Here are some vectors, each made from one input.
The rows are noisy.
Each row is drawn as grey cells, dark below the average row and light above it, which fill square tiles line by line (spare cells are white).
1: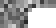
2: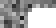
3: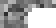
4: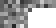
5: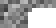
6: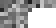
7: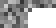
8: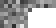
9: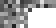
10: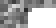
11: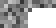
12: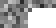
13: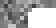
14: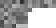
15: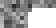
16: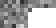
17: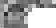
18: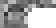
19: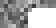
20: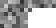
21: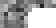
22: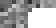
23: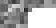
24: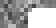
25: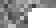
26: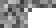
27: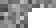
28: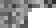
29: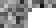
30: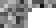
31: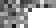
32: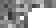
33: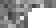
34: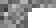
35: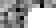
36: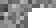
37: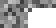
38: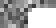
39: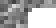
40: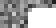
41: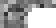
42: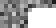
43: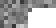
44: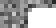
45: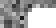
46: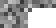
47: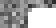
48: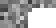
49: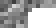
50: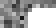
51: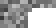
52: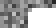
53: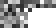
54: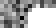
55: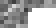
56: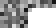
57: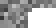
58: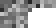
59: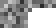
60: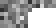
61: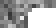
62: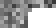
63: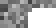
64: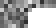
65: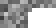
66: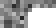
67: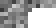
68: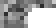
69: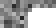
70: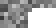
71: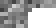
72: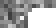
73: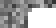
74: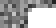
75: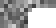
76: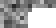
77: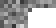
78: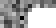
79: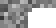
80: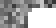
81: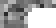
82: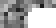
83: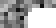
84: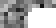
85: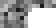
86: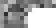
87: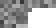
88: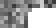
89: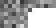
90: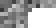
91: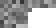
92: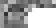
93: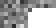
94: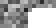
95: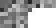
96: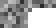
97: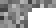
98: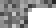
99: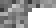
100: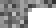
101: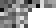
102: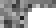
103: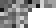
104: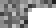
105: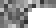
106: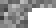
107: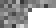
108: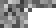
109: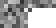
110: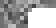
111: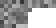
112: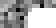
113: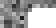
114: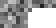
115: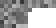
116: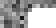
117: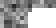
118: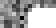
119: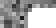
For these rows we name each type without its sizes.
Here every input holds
a point on a circle.
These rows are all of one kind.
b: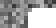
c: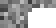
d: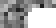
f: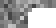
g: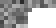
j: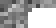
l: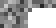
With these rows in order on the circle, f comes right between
b and c.
